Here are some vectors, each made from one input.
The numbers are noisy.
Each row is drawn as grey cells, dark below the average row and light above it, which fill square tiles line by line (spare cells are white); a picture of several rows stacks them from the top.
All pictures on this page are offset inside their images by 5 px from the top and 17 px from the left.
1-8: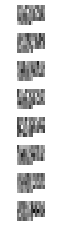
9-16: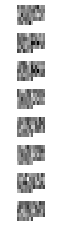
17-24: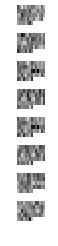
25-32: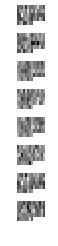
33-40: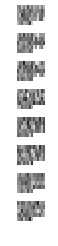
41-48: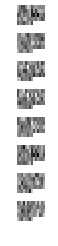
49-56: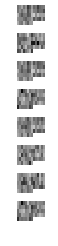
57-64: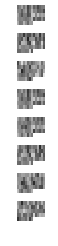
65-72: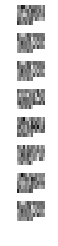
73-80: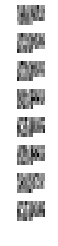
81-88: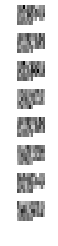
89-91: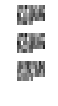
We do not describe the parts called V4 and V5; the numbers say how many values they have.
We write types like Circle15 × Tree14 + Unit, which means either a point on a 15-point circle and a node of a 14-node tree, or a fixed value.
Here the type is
Bool × Line3 × Line3 × V4 × V5.
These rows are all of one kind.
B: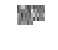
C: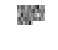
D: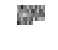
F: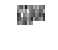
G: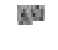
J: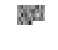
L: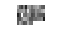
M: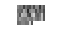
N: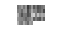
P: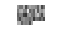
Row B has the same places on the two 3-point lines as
C, D, J and N.
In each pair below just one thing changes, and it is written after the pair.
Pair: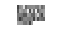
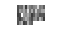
the true/false value
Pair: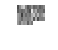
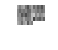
the value of V4
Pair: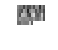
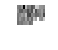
the value of V5
